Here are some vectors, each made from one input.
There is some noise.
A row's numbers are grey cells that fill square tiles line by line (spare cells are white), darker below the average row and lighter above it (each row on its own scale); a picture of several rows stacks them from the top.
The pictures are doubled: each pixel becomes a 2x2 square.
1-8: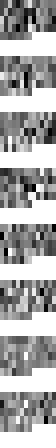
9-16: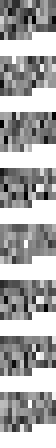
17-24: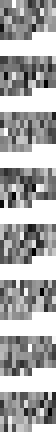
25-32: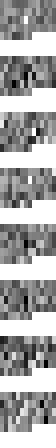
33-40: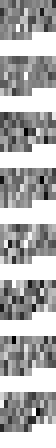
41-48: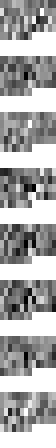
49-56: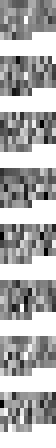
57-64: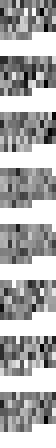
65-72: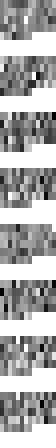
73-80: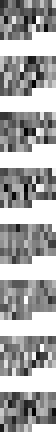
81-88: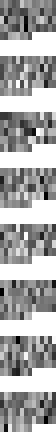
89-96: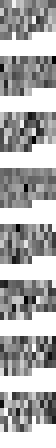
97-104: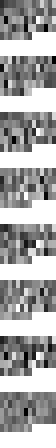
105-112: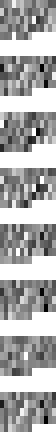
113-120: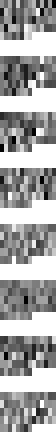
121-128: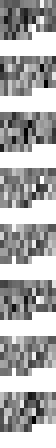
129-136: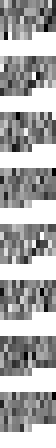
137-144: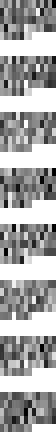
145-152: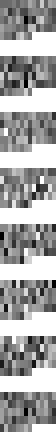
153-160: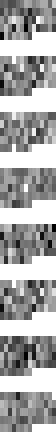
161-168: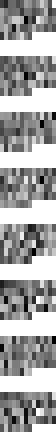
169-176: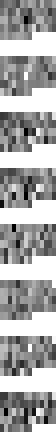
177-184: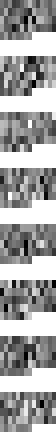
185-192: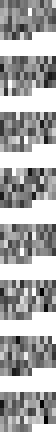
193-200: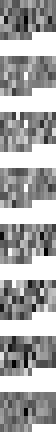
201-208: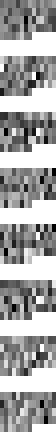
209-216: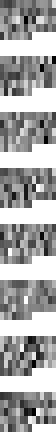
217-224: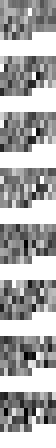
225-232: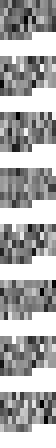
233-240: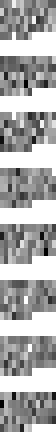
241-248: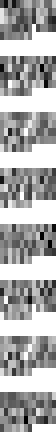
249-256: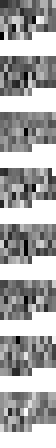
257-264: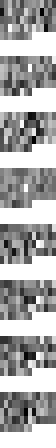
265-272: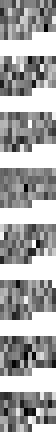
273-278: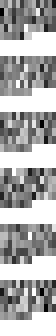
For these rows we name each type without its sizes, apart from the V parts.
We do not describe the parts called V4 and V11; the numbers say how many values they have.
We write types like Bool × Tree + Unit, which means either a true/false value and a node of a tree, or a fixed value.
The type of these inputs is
Bool × (Label × V11 + V4) + Line.
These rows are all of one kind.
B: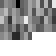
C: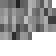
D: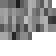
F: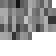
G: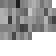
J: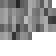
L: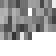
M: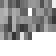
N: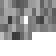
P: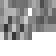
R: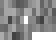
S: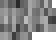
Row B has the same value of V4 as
N and R.
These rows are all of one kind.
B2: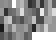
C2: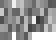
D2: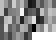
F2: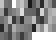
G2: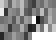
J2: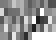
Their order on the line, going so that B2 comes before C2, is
F2, B2, D2, G2, C2, J2.
